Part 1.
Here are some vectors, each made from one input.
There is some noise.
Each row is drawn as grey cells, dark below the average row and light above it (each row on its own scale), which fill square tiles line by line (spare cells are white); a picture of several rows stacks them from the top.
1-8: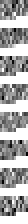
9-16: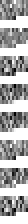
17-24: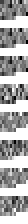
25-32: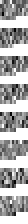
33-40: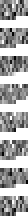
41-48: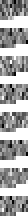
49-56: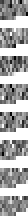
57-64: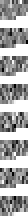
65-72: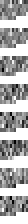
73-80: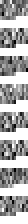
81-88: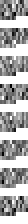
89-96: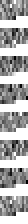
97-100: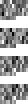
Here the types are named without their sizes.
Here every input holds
three true/false values.
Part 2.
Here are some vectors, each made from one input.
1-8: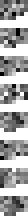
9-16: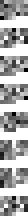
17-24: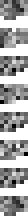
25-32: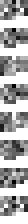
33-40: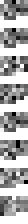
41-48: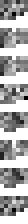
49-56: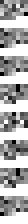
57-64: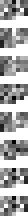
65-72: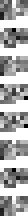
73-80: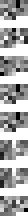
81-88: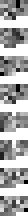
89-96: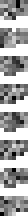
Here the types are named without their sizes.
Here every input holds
a point on a circle.
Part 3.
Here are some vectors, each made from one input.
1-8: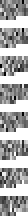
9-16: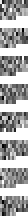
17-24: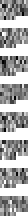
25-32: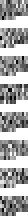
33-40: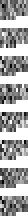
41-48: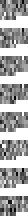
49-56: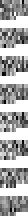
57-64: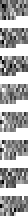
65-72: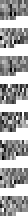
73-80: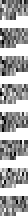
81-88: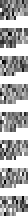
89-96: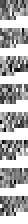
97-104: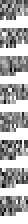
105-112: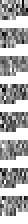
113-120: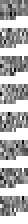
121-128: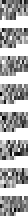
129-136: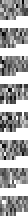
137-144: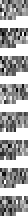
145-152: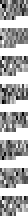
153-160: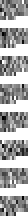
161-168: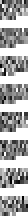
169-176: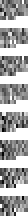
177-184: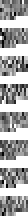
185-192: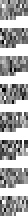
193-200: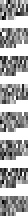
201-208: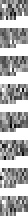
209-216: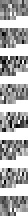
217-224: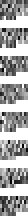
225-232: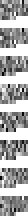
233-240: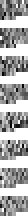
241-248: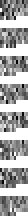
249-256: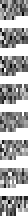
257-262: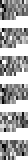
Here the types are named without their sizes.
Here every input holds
four true/false values.
